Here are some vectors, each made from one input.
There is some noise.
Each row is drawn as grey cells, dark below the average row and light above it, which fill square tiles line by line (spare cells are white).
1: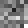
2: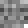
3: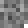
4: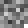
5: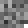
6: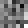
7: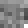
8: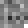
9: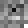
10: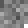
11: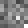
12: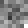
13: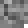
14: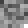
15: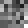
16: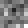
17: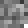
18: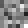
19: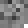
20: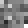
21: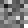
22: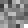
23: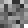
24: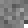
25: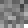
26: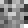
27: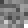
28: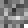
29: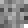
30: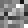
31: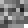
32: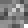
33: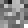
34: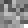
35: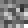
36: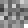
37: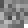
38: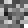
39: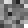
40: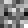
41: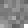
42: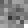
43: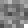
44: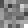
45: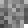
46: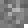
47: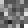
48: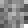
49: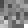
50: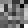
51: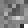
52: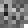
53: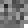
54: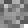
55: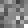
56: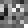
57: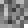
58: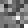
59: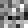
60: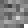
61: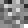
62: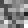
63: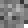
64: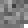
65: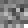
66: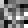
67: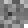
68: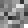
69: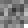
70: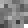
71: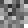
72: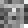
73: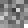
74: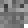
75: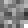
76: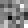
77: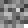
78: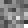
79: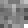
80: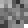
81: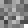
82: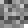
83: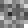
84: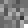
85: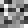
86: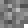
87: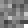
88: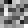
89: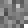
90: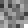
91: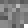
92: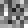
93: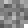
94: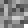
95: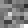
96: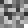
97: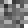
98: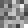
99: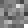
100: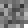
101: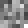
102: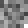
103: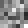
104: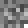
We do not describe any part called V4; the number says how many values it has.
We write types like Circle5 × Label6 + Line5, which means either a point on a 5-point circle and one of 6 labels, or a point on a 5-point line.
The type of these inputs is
Tree10 × Tree10 + V4.
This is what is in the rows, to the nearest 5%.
About 80% of them hold a node of each of two 10-node trees. The rest hold a value of V4.
